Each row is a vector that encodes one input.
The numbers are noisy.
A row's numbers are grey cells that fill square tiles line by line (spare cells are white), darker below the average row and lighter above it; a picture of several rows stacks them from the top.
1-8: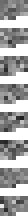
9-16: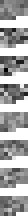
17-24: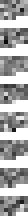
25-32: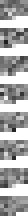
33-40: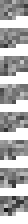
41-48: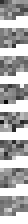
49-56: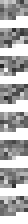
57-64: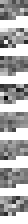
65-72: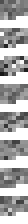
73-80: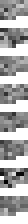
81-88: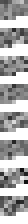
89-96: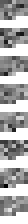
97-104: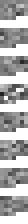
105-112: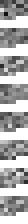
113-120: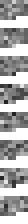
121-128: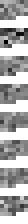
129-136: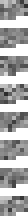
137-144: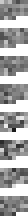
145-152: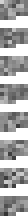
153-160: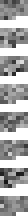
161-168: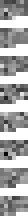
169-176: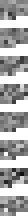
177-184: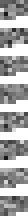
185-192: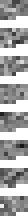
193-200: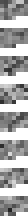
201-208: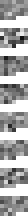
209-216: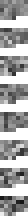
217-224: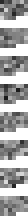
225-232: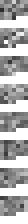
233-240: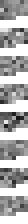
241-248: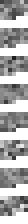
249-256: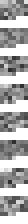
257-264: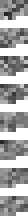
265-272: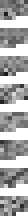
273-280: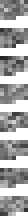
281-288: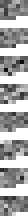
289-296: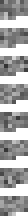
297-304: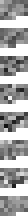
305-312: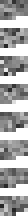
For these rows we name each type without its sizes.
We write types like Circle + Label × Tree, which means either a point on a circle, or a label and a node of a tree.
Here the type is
(Label + Line) × Line.
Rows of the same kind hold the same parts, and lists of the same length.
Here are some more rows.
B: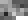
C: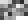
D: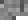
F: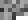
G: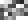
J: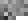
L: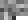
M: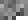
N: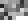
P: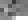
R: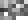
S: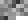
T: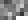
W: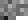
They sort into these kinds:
B, D, J, M, N, S, T, W
C, F, G, L, P, R

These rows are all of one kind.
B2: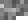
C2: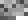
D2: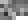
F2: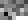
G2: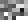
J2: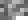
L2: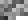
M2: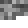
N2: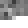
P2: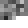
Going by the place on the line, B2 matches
D2, F2 and P2.
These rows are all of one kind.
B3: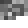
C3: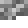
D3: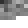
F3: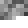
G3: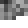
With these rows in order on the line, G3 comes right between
C3 and D3.
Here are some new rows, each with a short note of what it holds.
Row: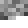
a label and a point on a line
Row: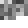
a point on each of two lines
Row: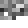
a point on each of two lines
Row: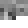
a point on each of two lines
